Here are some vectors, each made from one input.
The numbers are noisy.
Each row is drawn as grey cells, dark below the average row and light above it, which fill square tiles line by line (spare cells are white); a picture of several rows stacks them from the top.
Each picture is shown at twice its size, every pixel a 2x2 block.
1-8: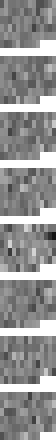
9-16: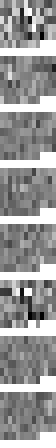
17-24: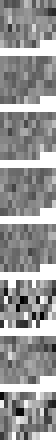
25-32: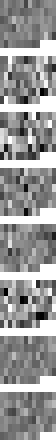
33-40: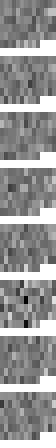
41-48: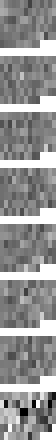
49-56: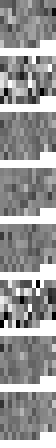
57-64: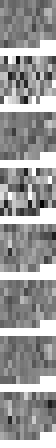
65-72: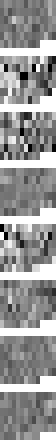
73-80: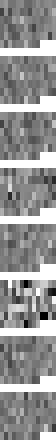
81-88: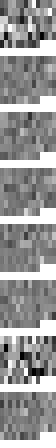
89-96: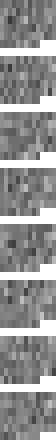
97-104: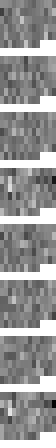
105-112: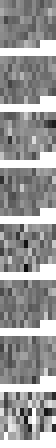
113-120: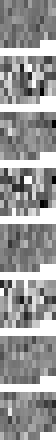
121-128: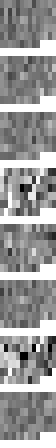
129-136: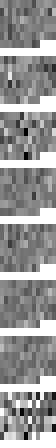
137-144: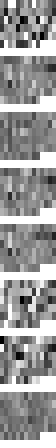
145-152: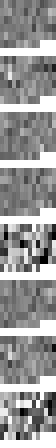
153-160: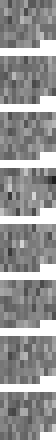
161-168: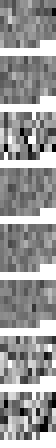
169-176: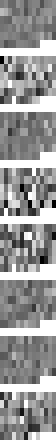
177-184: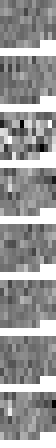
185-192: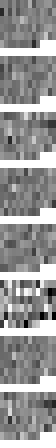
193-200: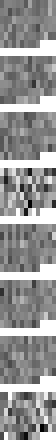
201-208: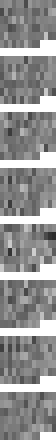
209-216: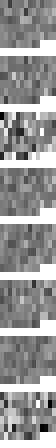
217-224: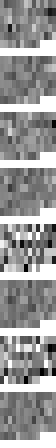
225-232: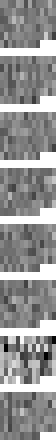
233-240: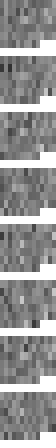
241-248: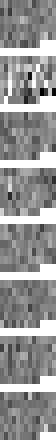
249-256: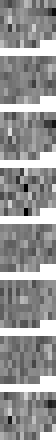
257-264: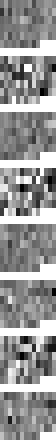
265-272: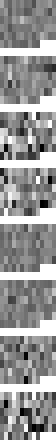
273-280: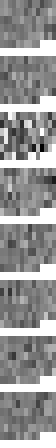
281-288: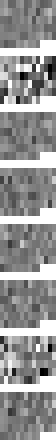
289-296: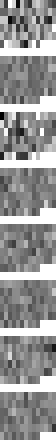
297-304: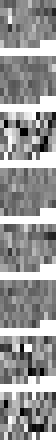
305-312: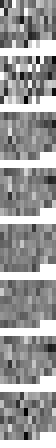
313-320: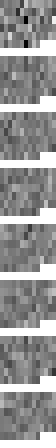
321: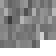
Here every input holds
either two labels (each one of 7), or a list of up to three points on a 6-point line.
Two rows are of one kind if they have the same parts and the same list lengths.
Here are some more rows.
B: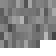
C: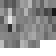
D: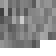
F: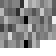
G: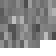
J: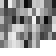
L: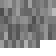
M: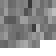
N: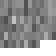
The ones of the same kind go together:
B, D, G, L, N
C
F
J
M

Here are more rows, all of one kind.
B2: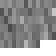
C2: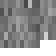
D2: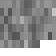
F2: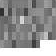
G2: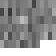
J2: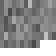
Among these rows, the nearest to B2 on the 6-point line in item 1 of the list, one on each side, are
C2 and D2.
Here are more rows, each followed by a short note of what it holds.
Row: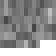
a list of two items
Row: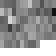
a list of one item
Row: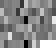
the empty list
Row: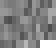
a list of two items
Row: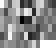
two labels (each one of 7)
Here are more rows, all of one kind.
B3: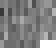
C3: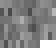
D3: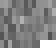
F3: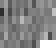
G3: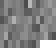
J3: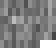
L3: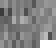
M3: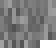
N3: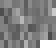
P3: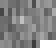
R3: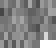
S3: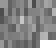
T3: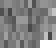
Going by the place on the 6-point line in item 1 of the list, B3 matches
F3, L3, P3 and S3.
